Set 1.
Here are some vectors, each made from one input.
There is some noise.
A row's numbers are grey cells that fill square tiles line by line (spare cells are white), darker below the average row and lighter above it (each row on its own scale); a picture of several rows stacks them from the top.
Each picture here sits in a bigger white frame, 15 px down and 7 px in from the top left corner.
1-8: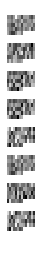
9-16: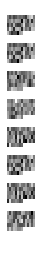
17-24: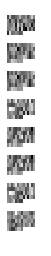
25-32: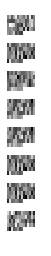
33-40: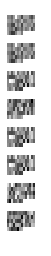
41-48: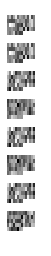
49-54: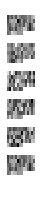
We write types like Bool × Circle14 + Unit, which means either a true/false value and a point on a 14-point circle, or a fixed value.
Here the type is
Label7.
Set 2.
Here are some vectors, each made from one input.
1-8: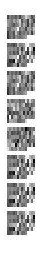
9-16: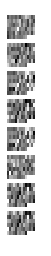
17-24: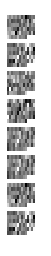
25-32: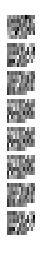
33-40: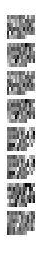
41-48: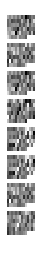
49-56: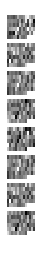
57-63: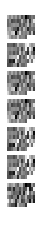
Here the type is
Line6.
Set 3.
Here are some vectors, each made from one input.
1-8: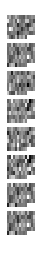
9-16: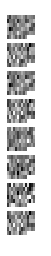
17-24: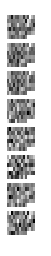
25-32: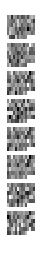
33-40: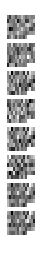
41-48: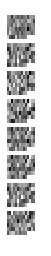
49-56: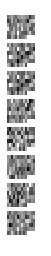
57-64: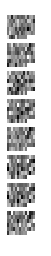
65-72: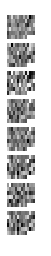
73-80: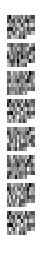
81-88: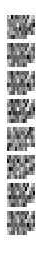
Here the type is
Bool × Bool × Bool × Bool.
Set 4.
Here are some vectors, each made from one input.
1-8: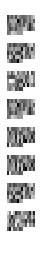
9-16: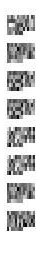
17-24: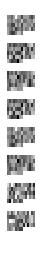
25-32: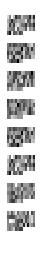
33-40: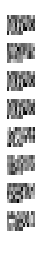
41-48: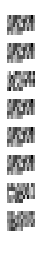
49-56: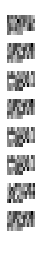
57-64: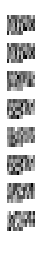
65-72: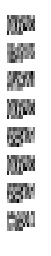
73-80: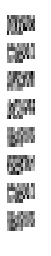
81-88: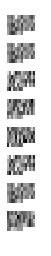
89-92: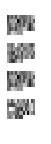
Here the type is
Label7.
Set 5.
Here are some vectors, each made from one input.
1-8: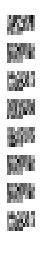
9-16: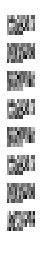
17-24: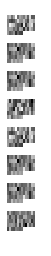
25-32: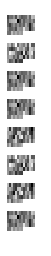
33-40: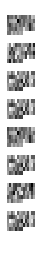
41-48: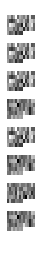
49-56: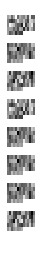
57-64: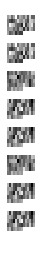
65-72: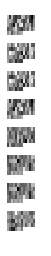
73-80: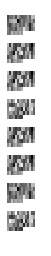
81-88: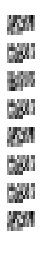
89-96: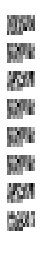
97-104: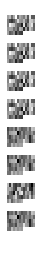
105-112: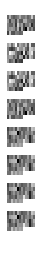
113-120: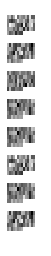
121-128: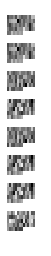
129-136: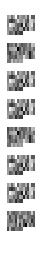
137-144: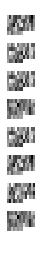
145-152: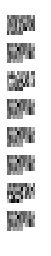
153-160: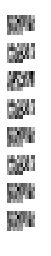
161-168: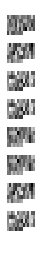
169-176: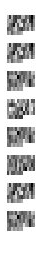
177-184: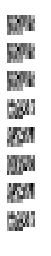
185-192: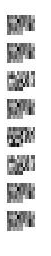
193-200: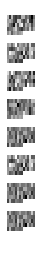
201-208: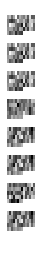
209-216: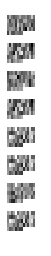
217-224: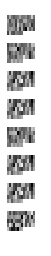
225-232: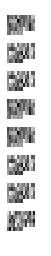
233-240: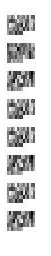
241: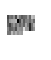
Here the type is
Label7.
